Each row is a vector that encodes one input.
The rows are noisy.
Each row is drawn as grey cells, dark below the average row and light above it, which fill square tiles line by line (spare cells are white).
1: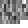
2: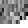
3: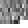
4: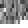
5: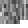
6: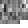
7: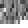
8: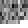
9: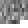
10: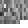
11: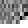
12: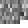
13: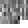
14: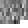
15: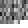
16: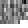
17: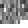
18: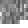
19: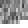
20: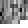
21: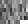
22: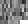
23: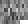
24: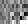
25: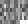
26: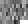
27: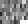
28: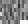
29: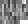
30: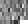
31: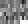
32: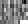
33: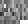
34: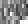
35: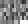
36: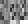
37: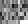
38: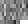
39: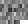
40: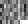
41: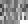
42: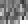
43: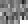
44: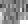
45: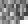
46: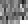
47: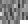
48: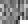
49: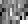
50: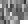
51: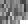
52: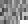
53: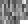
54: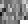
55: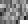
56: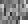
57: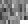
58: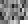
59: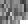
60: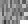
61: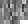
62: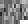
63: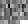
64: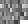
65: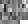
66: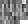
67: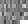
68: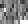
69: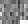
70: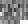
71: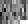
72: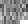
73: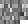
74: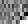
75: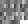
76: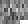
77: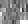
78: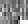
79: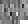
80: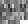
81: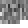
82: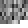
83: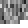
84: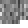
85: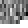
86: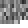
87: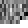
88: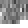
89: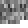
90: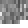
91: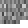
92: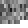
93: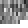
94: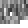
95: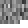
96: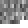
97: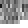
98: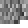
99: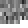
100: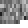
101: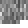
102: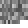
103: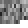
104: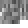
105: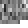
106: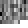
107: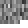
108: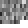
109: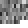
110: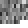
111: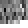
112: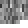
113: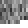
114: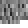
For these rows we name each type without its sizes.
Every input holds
three true/false values, together with either a point on a line, or a node of a tree.
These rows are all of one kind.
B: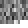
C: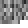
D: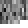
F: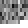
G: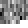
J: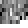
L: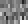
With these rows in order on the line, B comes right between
C and L.
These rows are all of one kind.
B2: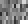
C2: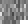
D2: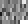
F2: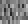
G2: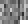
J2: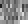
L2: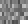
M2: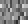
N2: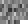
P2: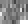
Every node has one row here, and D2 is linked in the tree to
G2.
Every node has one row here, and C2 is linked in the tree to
P2.
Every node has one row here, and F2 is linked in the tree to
L2 and N2.
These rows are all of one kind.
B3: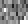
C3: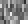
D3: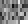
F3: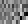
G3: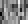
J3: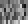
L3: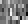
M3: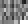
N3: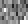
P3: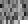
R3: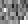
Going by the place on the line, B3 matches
D3, G3, N3 and R3.
